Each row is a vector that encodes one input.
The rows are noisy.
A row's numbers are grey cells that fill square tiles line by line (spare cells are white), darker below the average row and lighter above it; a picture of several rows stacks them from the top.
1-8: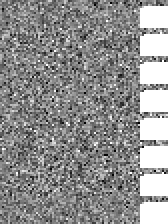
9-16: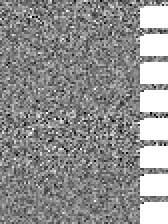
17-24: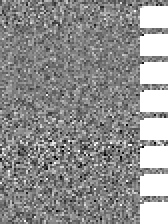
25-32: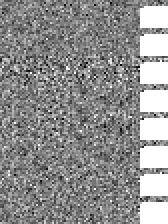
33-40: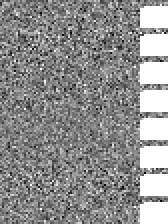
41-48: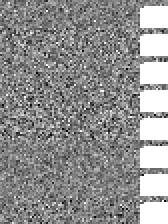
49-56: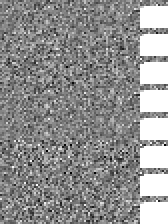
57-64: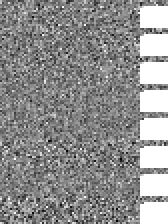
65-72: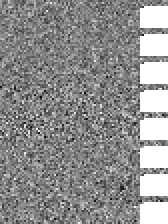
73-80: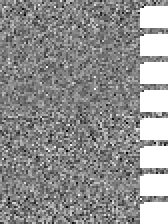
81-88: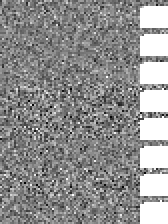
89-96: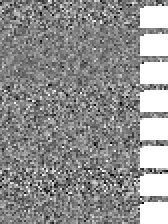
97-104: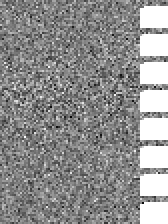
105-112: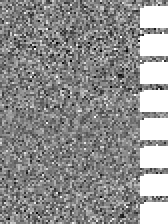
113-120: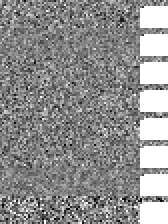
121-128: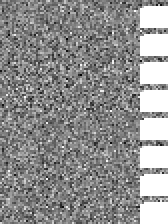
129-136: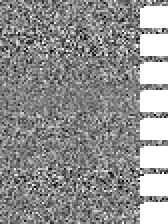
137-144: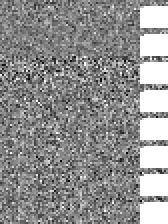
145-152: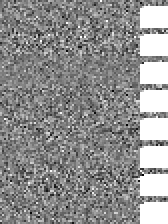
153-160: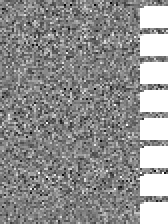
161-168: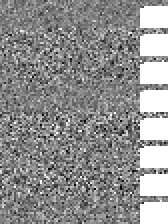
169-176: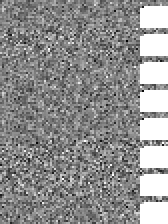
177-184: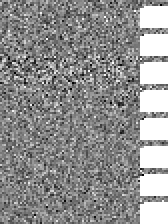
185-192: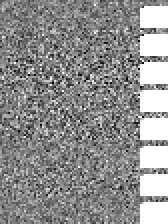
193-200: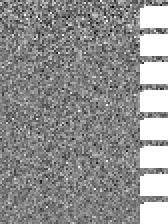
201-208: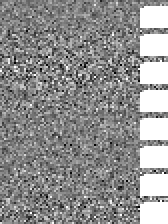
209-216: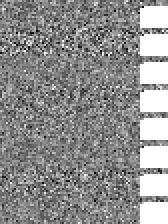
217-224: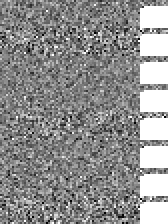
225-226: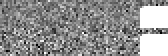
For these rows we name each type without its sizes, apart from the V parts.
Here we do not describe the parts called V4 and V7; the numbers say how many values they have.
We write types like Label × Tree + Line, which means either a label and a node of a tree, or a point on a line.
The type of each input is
(Bool × (Line + Tree) + V7) × V4.
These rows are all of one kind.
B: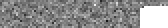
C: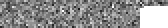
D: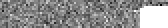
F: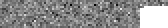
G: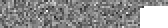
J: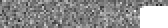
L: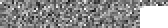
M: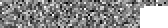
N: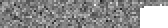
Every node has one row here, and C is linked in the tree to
B and J.
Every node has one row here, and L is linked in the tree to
J and M.
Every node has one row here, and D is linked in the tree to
J.
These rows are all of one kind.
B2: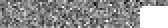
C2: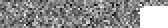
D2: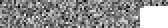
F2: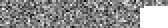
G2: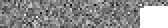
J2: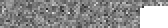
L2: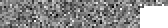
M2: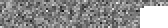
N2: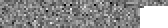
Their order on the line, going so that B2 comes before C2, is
B2, M2, N2, C2, F2, J2, L2, D2, G2.
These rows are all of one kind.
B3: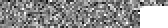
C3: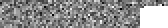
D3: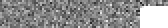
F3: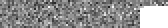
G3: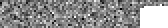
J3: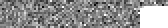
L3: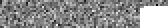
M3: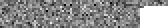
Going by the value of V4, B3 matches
F3 and J3.
